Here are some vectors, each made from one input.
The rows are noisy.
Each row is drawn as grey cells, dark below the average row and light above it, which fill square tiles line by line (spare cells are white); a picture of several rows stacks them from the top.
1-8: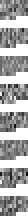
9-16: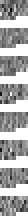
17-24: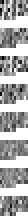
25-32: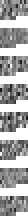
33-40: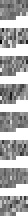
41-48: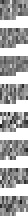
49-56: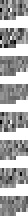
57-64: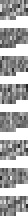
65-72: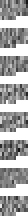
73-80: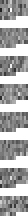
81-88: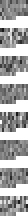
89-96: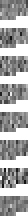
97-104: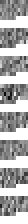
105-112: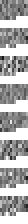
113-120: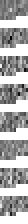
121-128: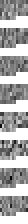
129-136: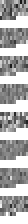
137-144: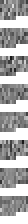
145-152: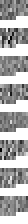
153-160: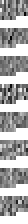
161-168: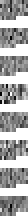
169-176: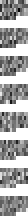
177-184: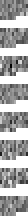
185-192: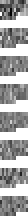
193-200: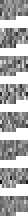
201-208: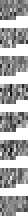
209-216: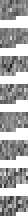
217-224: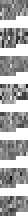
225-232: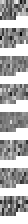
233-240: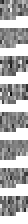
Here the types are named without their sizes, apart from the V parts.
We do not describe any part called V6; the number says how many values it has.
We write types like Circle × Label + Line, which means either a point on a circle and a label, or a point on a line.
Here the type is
Circle × List(V6) + Label + Line × Line.
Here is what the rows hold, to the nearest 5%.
About 75% of them hold a point on a circle, together with a list of values of V6. About 10% of them hold a label. The rest hold a point on each of two lines.
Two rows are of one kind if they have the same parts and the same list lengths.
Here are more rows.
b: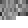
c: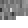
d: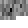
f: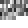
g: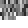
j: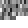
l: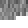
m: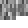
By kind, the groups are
b, l
c
d
f, j
g, m

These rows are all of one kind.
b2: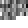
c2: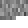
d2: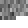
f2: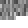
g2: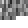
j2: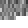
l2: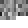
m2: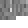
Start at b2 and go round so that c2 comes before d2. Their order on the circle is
b2, l2, c2, g2, d2, m2, f2, j2.
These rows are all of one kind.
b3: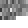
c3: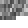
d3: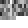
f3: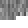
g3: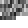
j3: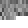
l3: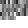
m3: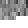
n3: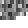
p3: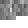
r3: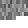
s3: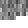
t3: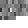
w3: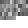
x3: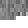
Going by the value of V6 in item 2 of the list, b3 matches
m3, n3, r3 and x3.
